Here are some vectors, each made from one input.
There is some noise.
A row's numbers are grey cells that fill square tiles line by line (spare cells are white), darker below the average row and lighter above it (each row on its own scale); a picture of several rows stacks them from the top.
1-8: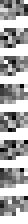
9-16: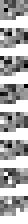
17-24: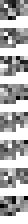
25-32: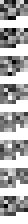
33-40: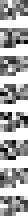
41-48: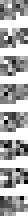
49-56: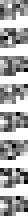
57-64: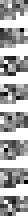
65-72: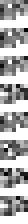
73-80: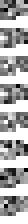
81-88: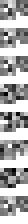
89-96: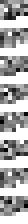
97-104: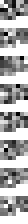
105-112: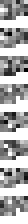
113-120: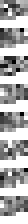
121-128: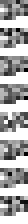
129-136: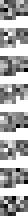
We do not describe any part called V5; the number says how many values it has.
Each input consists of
a list of up to two items, each either a point on a 4-point line, or a true/false value and a value of V5.
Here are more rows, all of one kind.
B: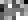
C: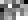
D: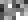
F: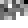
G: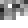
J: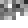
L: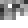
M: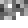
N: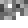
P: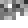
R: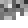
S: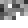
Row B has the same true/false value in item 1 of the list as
C and F.
